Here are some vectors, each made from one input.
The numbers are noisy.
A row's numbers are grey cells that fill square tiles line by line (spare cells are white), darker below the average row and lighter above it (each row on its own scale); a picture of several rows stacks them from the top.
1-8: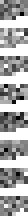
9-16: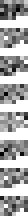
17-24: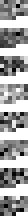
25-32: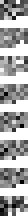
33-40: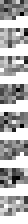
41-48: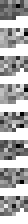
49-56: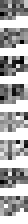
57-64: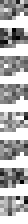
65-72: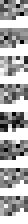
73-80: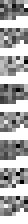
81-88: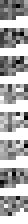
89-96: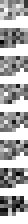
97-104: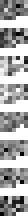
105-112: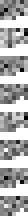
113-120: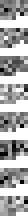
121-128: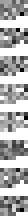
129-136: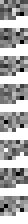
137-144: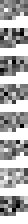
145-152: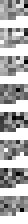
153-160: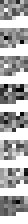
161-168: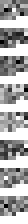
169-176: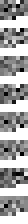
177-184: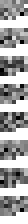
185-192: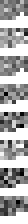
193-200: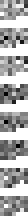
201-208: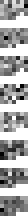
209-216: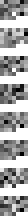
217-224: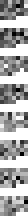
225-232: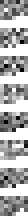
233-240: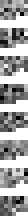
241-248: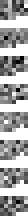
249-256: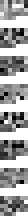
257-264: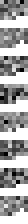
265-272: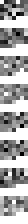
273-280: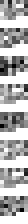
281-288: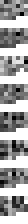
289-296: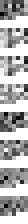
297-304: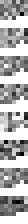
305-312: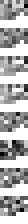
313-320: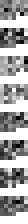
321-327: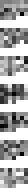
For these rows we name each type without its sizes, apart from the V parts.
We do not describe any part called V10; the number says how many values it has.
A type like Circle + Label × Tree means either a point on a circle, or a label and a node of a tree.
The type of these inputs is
List(Bool × V10).
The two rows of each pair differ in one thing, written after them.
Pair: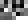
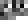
the true/false value in item 2 of the list
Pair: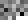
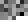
the true/false value in item 2 of the list
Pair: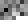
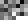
the true/false value in item 2 of the list
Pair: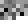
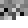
the value of V10 in item 2 of the list
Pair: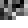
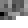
the true/false value in item 2 of the list
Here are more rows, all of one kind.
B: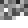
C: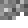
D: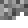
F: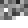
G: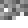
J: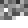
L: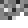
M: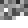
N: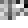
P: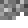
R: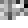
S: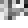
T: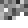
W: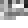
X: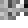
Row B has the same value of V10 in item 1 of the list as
F, J, M and W.
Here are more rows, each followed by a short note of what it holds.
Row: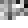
a list of one item
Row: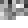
a list of one item
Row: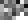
a list of one item
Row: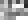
a list of one item
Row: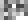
the empty list
